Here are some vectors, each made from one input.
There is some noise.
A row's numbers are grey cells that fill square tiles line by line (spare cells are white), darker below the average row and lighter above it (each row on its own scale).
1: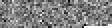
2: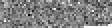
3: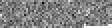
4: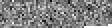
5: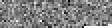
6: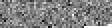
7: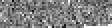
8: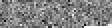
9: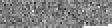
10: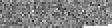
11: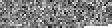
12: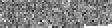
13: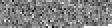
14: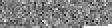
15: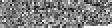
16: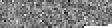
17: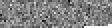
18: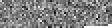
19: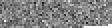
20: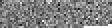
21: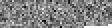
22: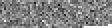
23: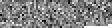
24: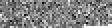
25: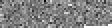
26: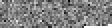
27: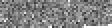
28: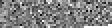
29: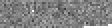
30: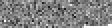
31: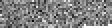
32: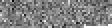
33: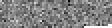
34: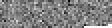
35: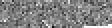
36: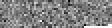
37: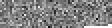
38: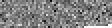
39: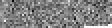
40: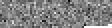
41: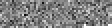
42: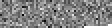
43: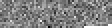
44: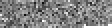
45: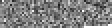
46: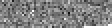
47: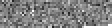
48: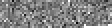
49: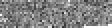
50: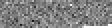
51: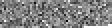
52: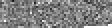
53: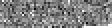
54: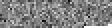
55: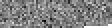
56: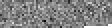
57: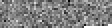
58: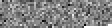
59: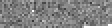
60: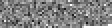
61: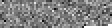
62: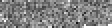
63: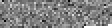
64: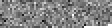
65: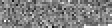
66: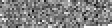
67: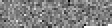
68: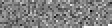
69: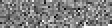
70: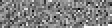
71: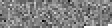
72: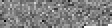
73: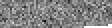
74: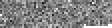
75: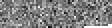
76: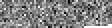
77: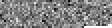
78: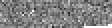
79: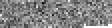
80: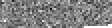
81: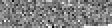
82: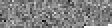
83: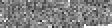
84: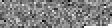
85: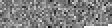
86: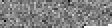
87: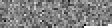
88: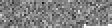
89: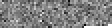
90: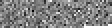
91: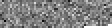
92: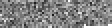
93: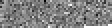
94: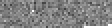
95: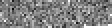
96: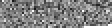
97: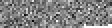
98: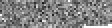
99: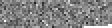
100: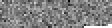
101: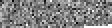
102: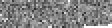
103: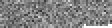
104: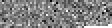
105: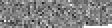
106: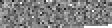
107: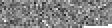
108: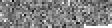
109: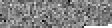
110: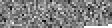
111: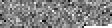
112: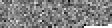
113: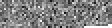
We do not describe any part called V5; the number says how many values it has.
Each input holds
either a point on a 6-point circle and a value of V5, or one of 4 labels and a true/false value.
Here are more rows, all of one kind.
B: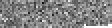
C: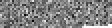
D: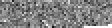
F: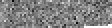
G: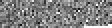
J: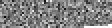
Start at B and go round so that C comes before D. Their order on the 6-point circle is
B, C, G, J, F, D.
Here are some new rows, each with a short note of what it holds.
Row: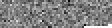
one of 4 labels and a true/false value
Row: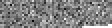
a point on a 6-point circle and a value of V5
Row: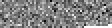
one of 4 labels and a true/false value
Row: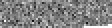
a point on a 6-point circle and a value of V5
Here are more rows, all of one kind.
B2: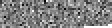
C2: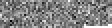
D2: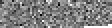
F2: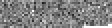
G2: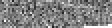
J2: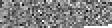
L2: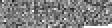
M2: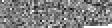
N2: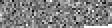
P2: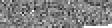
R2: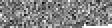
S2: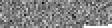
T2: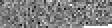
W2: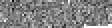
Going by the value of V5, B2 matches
F2, L2, M2 and P2.
